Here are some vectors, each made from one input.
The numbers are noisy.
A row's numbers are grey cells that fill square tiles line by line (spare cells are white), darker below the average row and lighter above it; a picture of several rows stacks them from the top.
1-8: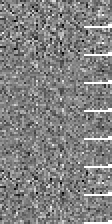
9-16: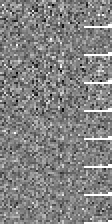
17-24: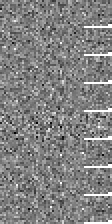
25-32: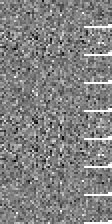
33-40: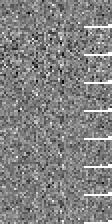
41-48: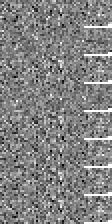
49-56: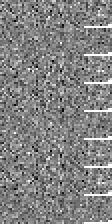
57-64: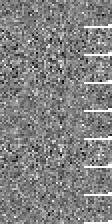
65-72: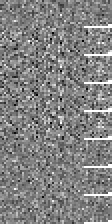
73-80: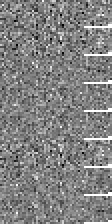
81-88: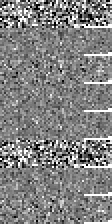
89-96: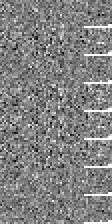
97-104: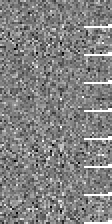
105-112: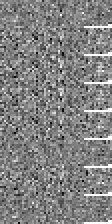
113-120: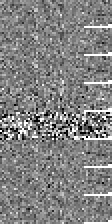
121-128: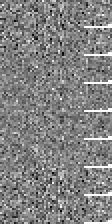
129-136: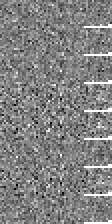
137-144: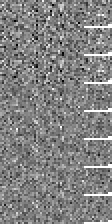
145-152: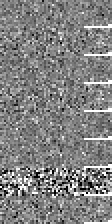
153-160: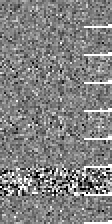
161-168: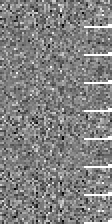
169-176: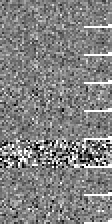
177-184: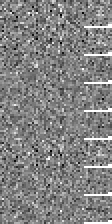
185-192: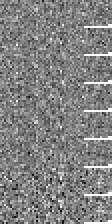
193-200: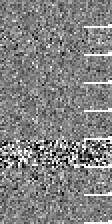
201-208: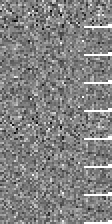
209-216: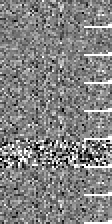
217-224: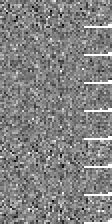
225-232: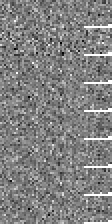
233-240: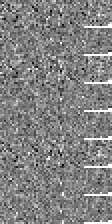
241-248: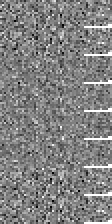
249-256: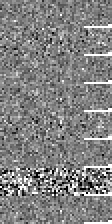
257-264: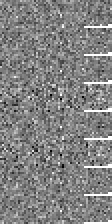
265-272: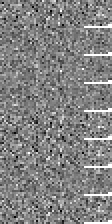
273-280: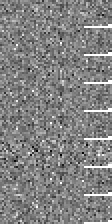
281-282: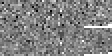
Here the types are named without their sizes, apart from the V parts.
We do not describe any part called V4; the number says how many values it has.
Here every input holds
a list of items, each a label, a point on a line and a value of V4.
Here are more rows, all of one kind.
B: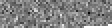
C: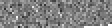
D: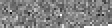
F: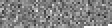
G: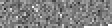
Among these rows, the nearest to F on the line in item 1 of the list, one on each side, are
B and D.
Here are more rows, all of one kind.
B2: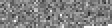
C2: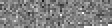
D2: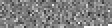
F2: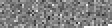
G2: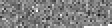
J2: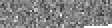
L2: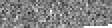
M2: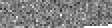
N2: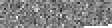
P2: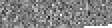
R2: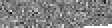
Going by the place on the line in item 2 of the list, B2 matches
C2, G2 and J2.
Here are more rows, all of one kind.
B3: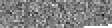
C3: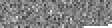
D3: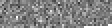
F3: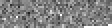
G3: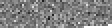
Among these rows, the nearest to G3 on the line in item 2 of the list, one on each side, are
D3 and F3.
